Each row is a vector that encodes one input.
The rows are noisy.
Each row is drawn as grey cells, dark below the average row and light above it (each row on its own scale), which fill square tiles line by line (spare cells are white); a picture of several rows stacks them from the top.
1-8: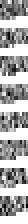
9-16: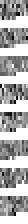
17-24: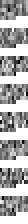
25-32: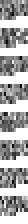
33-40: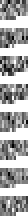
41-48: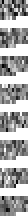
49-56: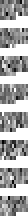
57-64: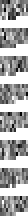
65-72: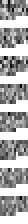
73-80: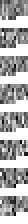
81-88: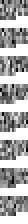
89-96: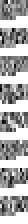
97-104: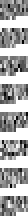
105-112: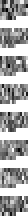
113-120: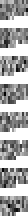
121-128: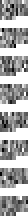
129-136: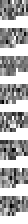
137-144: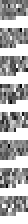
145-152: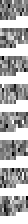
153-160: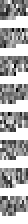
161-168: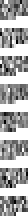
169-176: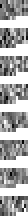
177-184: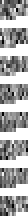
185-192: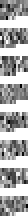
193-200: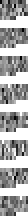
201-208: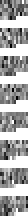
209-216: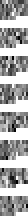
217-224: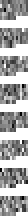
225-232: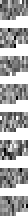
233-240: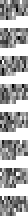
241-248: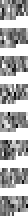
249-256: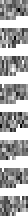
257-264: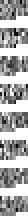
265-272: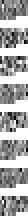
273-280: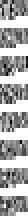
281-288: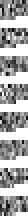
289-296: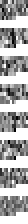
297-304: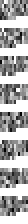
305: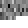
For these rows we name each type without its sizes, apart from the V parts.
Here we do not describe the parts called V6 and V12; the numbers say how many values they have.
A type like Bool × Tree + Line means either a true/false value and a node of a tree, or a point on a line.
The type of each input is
(Line + V6) × (Line + V12).
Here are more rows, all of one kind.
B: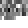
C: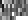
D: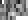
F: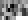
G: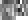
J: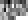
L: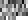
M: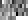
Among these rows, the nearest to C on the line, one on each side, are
B and D.
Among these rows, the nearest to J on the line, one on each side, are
D and G.
